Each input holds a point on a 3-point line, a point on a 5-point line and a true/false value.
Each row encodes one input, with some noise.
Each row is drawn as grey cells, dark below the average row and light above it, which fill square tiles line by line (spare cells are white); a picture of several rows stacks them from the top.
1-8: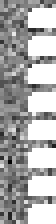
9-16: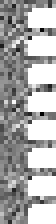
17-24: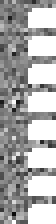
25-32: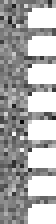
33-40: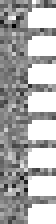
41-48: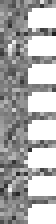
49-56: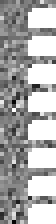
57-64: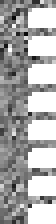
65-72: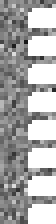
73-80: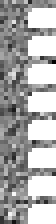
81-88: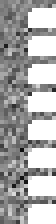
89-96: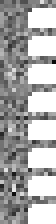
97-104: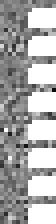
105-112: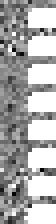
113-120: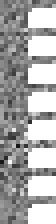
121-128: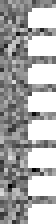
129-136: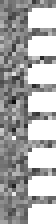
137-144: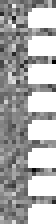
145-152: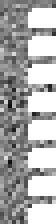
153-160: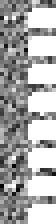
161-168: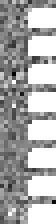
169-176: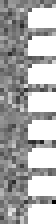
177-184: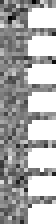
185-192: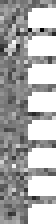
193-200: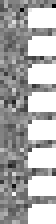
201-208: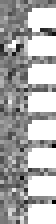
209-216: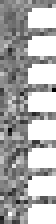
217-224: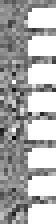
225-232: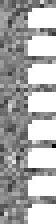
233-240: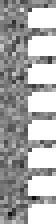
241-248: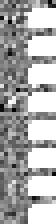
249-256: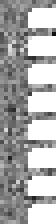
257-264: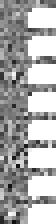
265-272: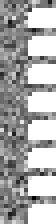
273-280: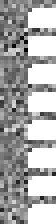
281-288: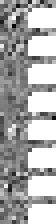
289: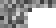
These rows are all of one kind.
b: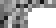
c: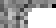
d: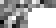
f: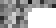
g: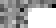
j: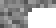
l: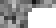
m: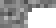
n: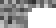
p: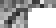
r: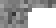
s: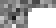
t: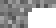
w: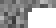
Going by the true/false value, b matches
c, d, f and g.
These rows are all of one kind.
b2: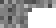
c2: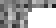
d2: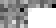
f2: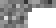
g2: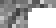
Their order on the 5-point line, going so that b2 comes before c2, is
b2, d2, f2, g2, c2.
